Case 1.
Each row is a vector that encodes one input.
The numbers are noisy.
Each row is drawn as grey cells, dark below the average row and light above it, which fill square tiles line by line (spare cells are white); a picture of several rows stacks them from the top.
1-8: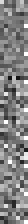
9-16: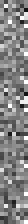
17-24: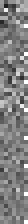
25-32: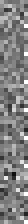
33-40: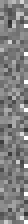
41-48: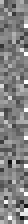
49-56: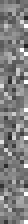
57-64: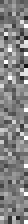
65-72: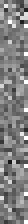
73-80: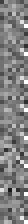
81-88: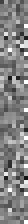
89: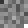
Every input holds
either a fixed value, or a node of an 8-node tree.
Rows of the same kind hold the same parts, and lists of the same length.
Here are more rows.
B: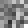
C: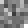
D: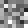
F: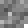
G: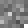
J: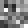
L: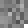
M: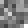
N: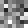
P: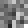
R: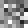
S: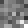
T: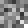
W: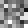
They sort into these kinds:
B, C, F, G, J, L, M, P, S, T
D, N, R, W

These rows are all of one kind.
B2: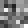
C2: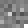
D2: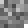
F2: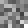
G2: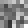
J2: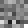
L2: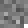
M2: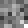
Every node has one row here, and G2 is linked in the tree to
J2.
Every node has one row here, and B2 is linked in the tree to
D2.
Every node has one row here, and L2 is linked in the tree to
C2 and M2.
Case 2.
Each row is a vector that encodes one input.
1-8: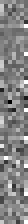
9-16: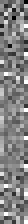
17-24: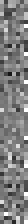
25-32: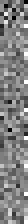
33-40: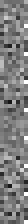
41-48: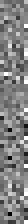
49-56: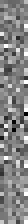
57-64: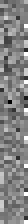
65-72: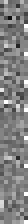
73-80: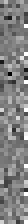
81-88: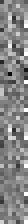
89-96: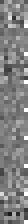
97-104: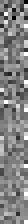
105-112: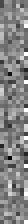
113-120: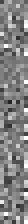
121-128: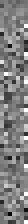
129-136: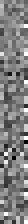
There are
2 kinds of row.
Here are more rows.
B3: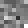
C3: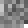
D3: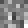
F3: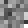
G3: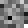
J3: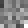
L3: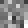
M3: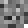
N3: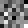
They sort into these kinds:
B3, C3, D3, F3, G3, J3, L3, M3
N3

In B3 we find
a node of a 9-node tree.
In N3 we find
a fixed value.
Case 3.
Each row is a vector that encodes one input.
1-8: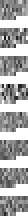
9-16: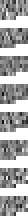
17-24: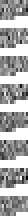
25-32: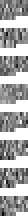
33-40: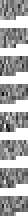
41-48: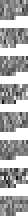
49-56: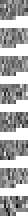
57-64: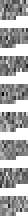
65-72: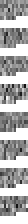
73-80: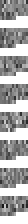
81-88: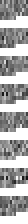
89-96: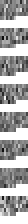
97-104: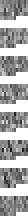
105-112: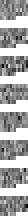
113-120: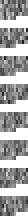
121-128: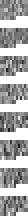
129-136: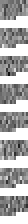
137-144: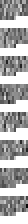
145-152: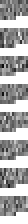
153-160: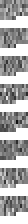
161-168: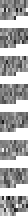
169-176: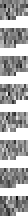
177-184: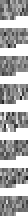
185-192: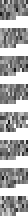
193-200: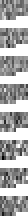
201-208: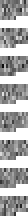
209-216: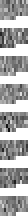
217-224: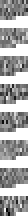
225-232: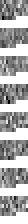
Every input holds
four true/false values.
